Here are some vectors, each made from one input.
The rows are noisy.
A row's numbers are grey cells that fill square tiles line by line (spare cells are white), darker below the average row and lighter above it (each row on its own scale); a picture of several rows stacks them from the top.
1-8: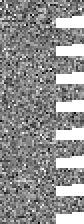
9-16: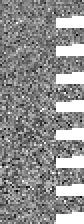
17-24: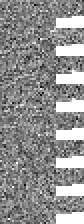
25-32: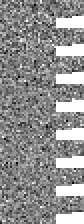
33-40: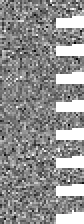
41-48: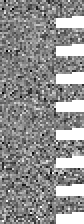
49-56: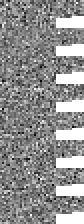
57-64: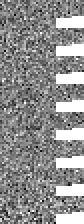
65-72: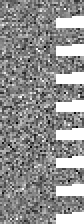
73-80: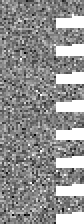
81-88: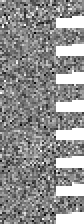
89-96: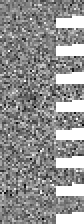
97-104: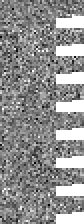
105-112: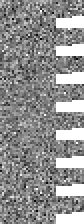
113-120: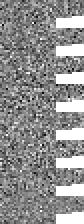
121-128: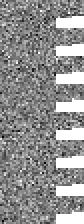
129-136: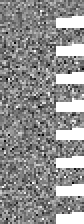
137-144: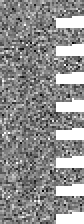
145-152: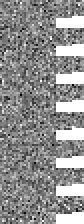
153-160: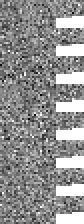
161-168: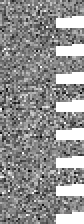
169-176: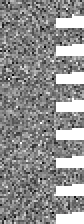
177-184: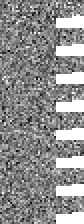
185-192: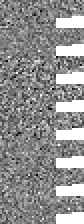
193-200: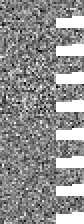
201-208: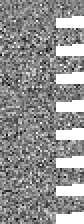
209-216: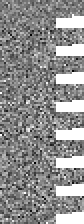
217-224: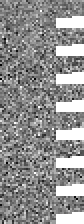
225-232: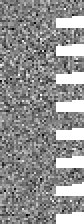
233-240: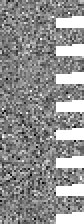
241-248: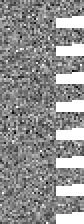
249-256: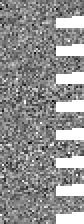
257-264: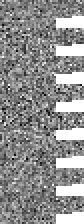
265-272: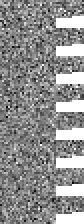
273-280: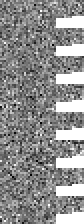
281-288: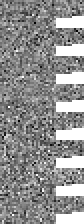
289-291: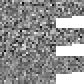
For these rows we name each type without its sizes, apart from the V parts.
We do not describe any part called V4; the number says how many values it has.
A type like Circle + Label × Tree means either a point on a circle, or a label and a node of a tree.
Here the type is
Line × (Line + Tree) + V4.
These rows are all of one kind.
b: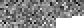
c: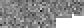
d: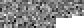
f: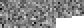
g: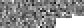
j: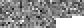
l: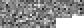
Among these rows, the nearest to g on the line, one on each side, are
d and l.
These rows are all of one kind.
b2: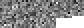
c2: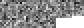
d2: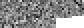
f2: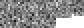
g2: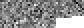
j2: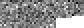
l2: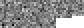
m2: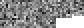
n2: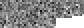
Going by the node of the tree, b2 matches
c2 and m2.
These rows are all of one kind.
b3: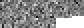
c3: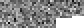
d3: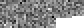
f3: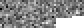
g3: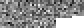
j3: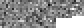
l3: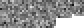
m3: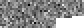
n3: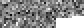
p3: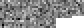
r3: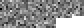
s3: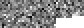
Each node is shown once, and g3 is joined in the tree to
c3.
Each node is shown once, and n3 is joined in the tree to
r3.
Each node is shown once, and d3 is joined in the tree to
b3, f3, l3, r3 and s3.
